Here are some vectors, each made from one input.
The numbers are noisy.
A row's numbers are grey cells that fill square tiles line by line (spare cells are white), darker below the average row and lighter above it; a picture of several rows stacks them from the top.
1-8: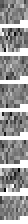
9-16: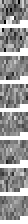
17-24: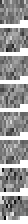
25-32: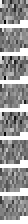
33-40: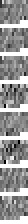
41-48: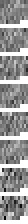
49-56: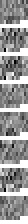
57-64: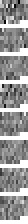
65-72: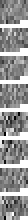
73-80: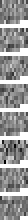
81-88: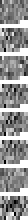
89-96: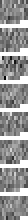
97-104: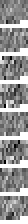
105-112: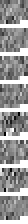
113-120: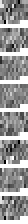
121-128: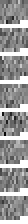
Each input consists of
a point on a 6-point circle and a true/false value, together with either a fixed value, or a node of a 9-node tree.
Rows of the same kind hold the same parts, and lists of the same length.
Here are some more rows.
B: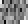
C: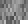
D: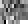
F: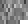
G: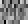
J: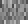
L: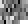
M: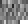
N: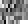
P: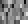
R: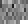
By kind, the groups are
B, C, F, G, P
D, J, L, M, N, R

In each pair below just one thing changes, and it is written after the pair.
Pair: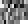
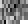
the node of the tree
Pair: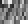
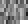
the place on the 6-point circle
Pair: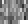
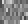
the place on the 6-point circle
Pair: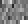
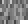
the node of the tree
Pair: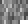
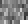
the place on the 6-point circle
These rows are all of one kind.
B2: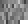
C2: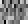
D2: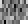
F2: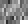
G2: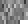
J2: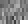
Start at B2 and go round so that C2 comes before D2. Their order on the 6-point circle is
B2, F2, J2, C2, D2, G2.
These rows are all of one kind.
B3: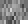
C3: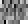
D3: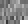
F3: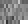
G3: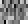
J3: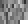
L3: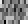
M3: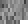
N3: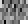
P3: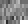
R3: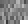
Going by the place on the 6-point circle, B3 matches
C3, G3 and M3.
